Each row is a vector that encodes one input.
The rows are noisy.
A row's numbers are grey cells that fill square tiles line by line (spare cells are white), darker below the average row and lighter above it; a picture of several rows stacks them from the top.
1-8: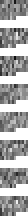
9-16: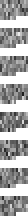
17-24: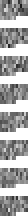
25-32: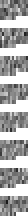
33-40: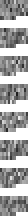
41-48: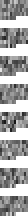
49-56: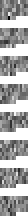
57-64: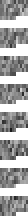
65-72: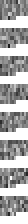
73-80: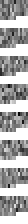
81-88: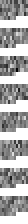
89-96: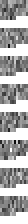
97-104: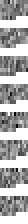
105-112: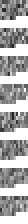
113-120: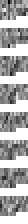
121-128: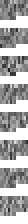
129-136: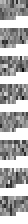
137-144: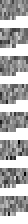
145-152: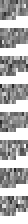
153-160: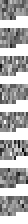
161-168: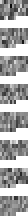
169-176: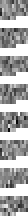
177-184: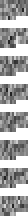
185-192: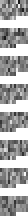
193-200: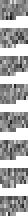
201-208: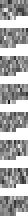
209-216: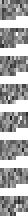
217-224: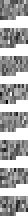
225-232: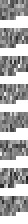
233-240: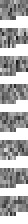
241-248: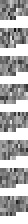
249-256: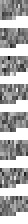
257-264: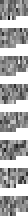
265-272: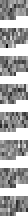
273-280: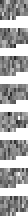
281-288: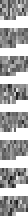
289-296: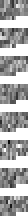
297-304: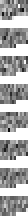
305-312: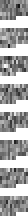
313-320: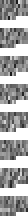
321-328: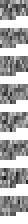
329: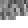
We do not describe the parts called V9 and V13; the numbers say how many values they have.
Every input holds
either a point on a 5-point circle and a true/false value, or a fixed value, or a value of V9 and a value of V13.
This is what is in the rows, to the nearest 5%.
About 35% of them hold a point on a 5-point circle and a true/false value. A few of them hold a fixed value. The rest hold a value of V9 and a value of V13.
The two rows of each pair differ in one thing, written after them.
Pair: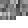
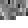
the place on the 5-point circle
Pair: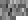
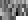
the true/false value
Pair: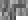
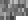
the true/false value
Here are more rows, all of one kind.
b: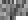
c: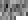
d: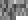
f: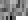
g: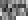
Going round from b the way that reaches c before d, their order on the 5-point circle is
b, c, g, d, f.
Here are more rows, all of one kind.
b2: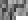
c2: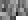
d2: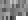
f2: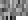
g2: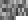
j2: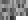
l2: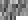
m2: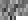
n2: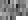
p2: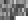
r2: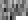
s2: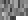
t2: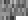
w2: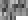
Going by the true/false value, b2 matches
l2, m2 and w2.
